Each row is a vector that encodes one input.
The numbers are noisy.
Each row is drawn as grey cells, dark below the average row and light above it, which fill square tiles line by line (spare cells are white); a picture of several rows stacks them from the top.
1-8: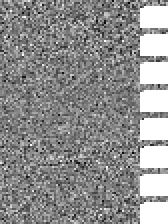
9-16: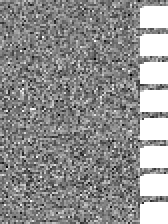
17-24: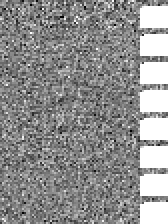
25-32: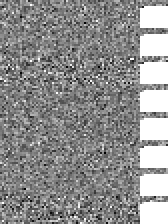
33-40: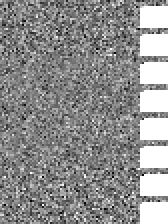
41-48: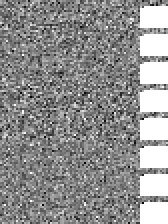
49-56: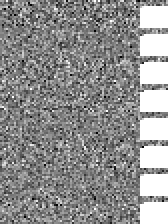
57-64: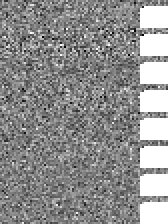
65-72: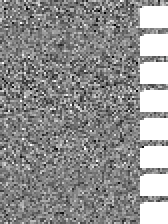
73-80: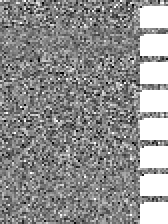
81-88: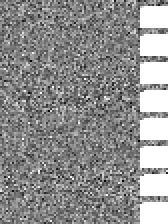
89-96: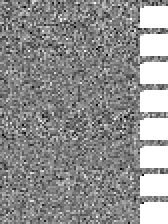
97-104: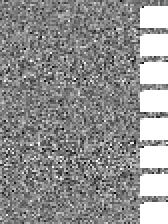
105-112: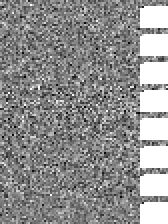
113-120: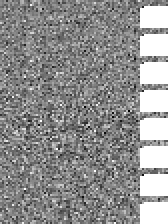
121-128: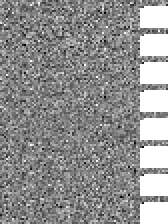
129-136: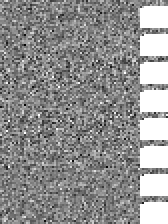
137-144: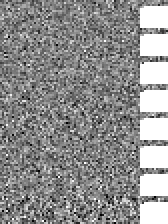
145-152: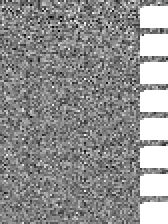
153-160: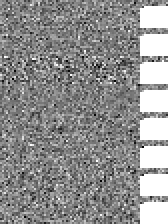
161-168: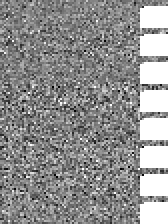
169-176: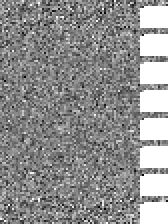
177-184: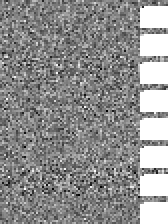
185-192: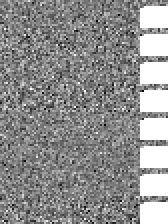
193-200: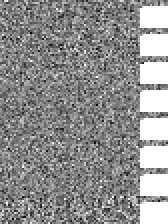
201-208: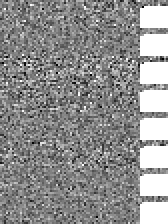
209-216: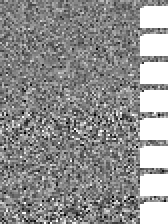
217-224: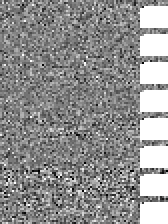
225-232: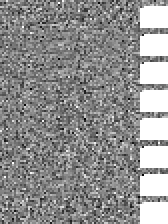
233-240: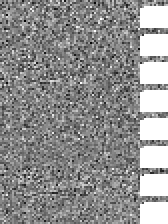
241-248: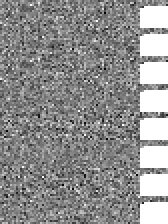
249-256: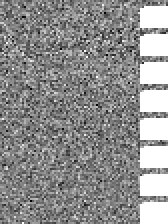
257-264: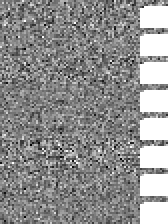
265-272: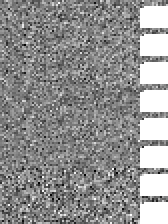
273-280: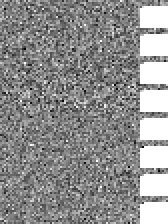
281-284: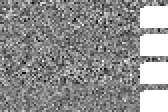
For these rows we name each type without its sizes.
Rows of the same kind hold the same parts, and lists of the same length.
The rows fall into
4 kinds.
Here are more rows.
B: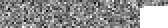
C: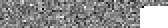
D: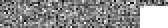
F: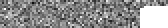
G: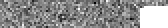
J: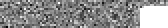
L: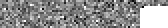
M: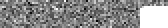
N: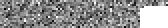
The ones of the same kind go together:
B, G, J
C, L
D, F, M
N

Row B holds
a point on a line and three true/false values.
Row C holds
a node of a tree.
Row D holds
a node of a tree and three true/false values.
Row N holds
a point on a line.
